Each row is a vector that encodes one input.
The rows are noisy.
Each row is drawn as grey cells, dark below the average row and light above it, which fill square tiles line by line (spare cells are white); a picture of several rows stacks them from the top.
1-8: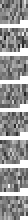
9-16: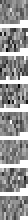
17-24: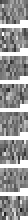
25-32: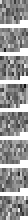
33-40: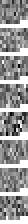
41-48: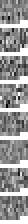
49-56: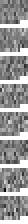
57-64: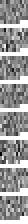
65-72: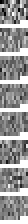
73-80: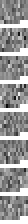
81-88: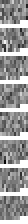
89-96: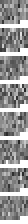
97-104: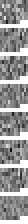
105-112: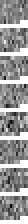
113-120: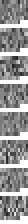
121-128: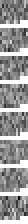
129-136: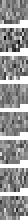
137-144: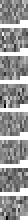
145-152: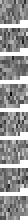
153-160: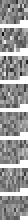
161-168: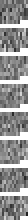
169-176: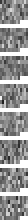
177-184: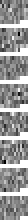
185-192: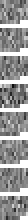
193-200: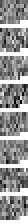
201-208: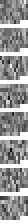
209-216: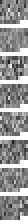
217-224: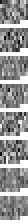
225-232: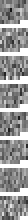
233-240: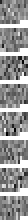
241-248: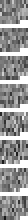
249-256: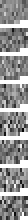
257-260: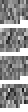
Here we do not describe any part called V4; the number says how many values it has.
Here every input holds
a list of up to two items, each a true/false value and a value of V4.
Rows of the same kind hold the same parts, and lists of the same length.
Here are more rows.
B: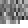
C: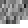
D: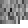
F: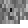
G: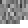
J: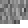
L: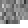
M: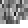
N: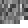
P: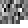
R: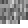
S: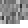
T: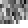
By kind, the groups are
B, D, F, N, R, T
C, G, J, L, M, S
P

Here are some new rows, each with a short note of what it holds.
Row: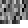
the empty list
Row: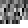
the empty list
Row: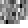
a list of one item
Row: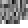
a list of one item
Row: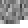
a list of one item
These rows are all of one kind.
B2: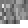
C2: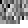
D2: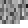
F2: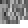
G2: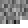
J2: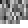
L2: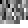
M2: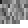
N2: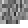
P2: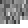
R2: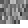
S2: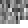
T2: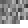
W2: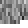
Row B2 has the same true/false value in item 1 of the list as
G2, N2, R2 and W2.
